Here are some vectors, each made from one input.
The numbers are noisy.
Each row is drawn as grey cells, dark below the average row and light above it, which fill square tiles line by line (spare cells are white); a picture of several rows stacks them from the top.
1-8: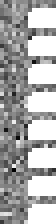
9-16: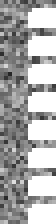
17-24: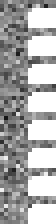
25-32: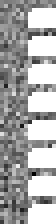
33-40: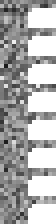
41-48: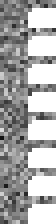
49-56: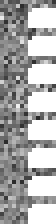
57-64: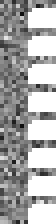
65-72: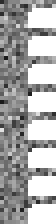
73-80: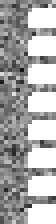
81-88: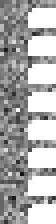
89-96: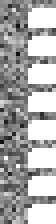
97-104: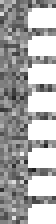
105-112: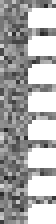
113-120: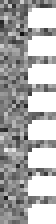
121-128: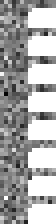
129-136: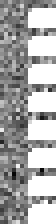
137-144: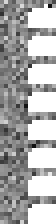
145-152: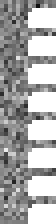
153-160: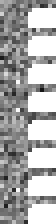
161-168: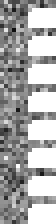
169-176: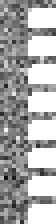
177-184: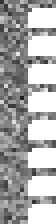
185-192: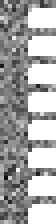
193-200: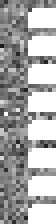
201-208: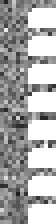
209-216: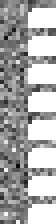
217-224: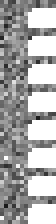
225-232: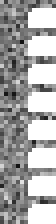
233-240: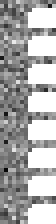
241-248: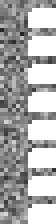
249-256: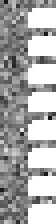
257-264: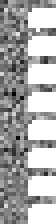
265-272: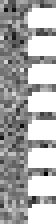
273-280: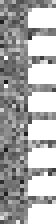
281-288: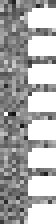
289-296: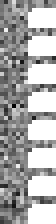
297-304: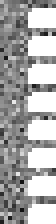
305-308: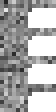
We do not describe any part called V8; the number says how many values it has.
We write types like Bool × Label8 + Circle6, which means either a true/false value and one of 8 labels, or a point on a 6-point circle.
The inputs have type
(Bool × Label7 + Line9) × V8 × V8.
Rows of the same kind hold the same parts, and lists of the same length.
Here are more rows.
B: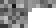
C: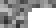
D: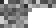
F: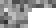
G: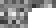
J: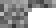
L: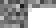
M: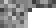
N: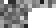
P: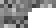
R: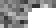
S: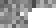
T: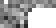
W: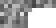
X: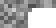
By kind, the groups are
B, D, L, M, N
C, F, G, J, P, R, S, T, W, X

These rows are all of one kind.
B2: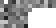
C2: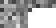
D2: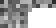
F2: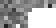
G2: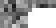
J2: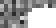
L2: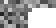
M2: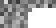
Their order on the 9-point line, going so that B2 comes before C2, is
G2, B2, F2, J2, D2, C2, M2, L2.
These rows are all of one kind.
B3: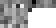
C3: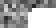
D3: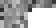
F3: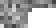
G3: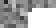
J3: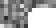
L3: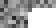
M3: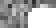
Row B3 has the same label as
J3 and M3.
